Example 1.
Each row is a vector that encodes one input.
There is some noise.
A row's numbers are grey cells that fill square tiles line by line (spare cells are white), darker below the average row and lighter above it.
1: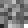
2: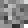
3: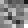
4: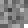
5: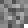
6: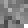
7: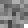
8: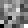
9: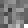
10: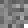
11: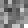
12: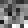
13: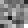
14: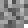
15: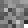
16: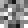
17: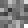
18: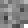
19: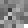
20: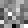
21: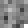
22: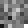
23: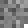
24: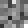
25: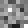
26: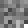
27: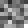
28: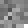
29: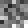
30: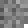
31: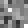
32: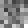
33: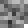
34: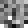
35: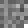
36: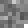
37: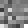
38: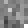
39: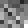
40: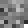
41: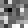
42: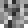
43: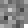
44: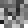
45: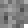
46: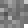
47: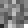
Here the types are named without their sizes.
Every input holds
a label.
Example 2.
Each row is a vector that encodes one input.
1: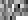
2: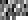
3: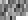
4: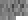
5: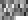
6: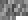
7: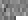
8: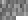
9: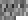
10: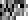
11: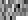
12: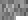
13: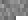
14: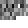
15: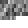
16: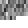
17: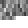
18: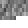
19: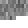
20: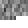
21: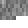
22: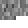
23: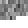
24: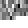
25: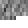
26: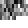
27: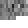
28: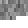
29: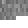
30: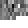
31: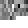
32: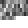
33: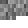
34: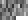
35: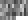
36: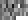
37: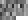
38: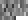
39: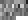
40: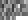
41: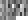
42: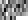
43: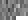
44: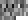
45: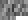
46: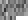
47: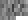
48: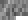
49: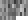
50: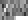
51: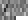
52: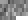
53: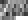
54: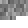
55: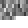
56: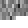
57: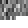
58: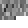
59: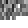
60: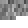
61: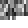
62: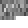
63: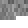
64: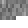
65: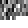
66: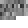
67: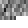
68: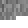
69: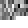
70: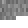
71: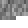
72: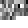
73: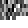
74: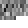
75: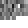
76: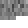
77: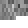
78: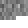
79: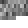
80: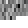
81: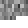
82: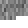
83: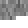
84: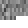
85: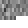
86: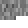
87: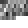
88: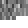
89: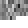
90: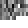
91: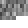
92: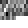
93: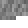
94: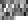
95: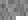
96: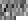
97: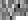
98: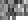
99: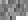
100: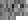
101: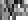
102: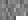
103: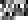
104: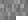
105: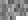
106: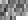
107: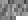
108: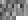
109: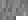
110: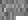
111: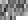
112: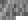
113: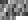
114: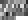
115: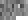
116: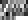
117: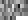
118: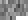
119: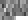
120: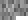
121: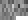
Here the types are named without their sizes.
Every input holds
either a point on a circle, or a fixed value.
